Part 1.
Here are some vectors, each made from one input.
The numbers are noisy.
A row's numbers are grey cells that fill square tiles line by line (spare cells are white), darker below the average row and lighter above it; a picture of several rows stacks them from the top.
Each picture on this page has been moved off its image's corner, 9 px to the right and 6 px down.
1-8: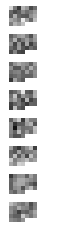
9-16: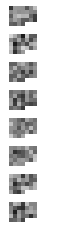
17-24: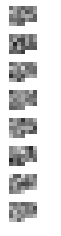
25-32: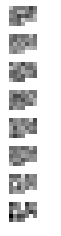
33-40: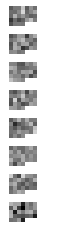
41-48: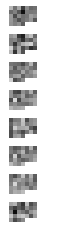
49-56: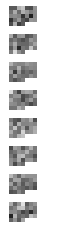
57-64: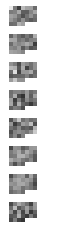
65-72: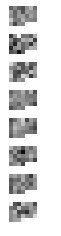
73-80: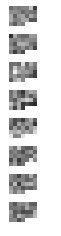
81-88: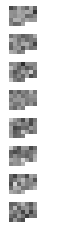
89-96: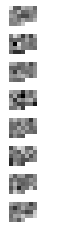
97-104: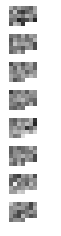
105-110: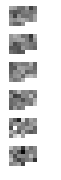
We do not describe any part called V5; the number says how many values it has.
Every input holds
either one of 6 labels, or a true/false value and a value of V5.
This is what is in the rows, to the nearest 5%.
About 50% of them hold one of 6 labels. The rest hold a true/false value and a value of V5.
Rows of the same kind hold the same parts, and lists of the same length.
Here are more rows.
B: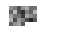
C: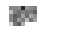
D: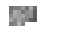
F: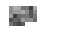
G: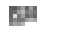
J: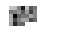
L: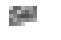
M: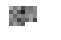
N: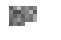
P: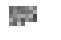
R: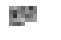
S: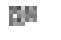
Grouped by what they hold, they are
B, F, J, L, M, N, R
C, D, G, P, S

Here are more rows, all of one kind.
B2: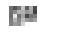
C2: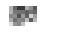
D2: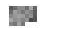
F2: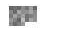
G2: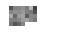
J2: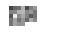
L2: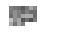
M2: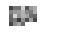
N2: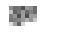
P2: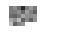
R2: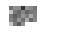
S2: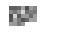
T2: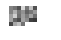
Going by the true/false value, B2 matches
D2, J2, L2 and P2.
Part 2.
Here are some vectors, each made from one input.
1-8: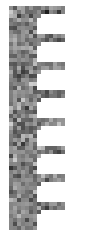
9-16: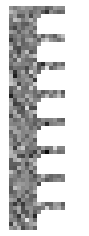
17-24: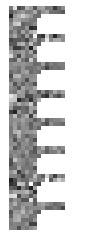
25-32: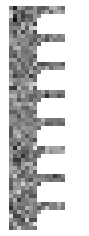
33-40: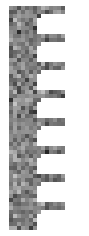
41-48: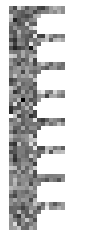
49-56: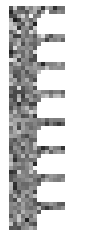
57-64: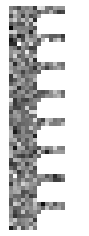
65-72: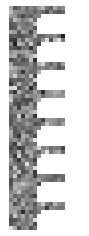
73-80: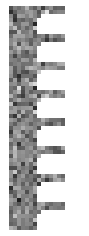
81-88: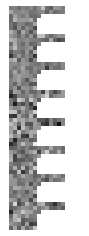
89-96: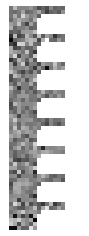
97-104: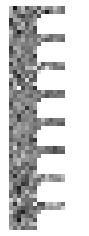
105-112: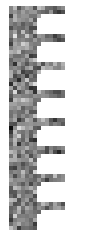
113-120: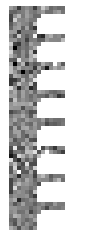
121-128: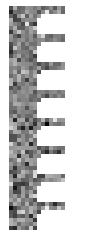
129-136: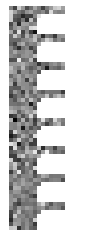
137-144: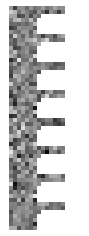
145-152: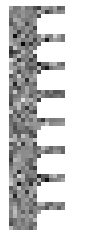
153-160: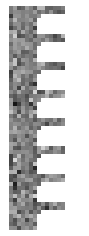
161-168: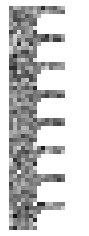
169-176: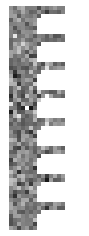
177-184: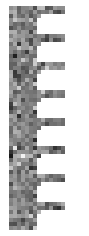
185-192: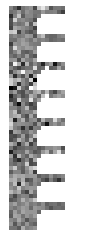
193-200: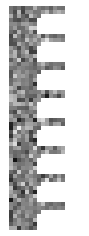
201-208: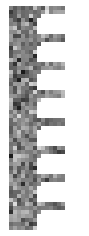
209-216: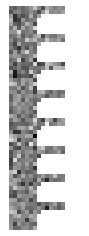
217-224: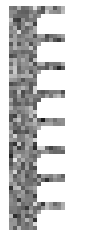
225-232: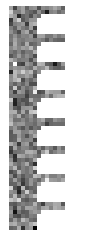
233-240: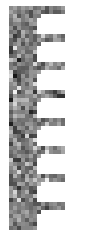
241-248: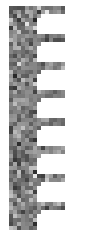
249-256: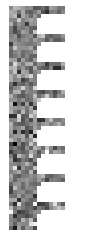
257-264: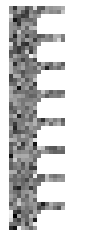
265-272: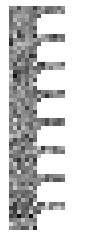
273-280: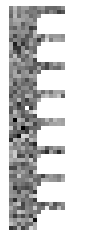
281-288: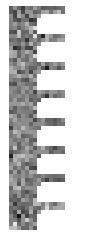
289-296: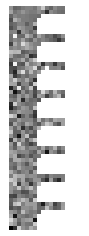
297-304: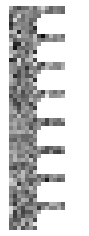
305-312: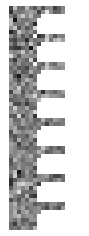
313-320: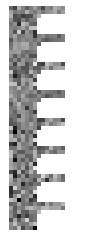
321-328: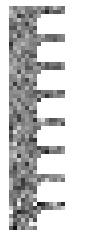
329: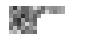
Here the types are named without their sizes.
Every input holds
either a point on a circle, or a fixed value, or two labels.
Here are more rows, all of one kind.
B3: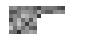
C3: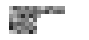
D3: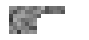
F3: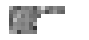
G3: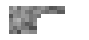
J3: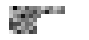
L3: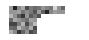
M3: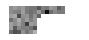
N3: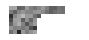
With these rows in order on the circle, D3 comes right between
L3 and N3.
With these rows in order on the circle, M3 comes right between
B3 and F3.
